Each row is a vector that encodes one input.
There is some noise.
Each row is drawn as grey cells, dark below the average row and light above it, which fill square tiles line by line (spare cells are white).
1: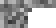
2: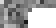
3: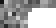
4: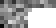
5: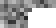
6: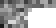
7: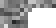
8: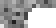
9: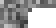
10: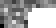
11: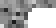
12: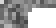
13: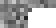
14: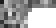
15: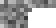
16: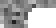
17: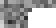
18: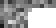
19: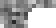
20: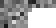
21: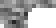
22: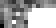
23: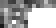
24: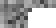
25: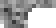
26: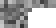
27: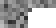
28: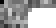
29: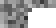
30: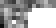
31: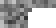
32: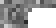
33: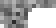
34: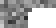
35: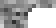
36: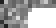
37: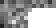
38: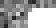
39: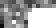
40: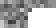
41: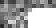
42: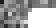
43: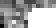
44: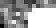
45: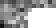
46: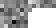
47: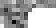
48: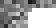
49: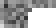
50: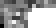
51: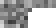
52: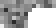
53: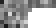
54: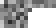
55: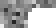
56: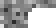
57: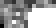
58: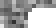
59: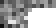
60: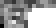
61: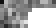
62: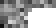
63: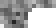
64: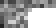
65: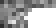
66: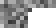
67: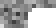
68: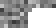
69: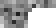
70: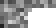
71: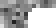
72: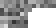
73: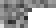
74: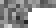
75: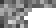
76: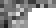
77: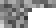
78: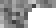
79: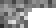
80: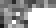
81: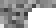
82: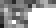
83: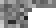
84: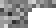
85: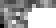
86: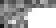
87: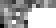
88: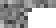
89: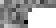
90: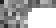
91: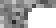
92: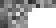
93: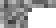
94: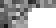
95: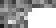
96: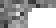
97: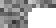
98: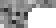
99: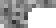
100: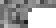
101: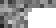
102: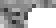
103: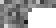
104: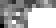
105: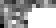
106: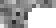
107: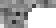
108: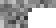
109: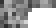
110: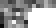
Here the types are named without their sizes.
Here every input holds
three true/false values.
